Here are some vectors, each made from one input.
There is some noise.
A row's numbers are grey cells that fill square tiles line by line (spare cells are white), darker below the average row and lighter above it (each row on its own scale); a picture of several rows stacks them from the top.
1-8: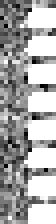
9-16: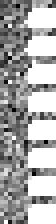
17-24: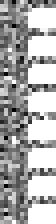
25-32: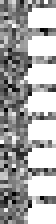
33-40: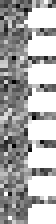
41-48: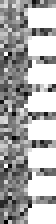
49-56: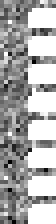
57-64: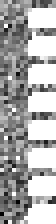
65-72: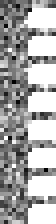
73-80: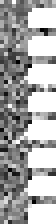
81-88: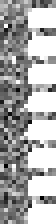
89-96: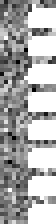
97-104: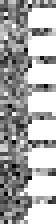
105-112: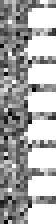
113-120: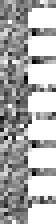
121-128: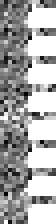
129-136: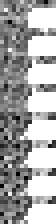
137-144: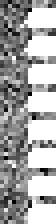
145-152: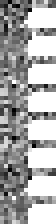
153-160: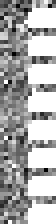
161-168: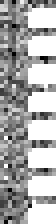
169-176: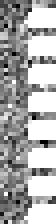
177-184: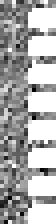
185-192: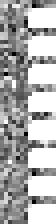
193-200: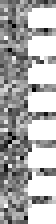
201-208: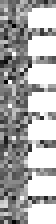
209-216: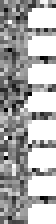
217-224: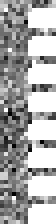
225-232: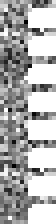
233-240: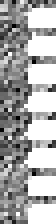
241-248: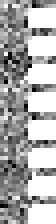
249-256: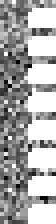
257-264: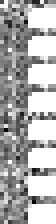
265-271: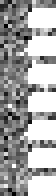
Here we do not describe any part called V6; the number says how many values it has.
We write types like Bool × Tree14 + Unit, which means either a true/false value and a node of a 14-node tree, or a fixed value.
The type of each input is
List2(Bool × V6).
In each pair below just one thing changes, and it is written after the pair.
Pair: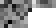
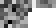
the true/false value in item 2 of the list
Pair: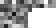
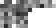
the value of V6 in item 1 of the list
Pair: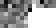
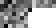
the value of V6 in item 1 of the list
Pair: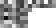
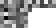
the true/false value in item 2 of the list
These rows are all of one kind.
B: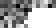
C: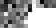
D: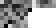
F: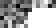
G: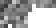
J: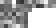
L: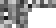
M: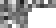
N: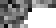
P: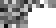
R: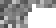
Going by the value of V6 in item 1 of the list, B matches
F and N.
